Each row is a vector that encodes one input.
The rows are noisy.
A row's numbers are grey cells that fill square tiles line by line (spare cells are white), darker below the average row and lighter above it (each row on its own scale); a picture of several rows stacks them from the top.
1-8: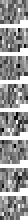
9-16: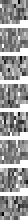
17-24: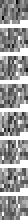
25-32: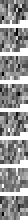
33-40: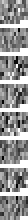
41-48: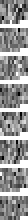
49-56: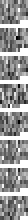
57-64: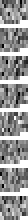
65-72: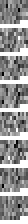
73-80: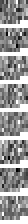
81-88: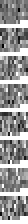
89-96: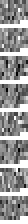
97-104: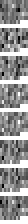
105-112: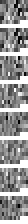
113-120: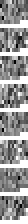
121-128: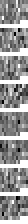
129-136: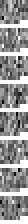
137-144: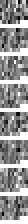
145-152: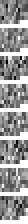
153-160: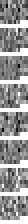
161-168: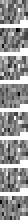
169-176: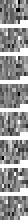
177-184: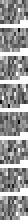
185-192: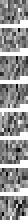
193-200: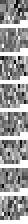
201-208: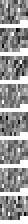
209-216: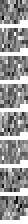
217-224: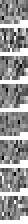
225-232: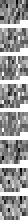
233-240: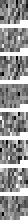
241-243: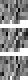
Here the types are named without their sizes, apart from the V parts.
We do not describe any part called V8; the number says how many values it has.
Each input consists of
a list of items, each a true/false value and a value of V8.
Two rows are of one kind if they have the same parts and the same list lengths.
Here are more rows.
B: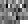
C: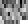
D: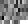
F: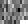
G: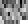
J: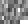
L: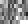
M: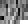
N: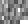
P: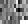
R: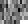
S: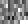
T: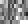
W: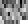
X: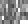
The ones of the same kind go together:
B, D, F, M, P, R
C, G, W
J, L, N, S, T, X

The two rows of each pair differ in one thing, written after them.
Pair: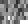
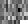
the true/false value in item 2 of the list
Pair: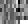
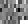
the value of V8 in item 1 of the list
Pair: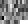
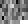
the value of V8 in item 1 of the list
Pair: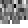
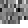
the true/false value in item 2 of the list
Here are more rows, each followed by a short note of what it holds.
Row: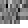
a list of two items
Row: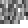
a list of one item
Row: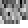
the empty list
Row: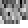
the empty list
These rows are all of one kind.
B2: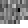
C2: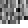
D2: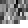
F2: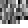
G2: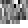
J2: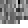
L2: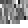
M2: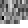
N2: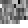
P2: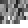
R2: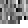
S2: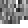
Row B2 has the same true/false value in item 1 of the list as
D2, M2 and P2.
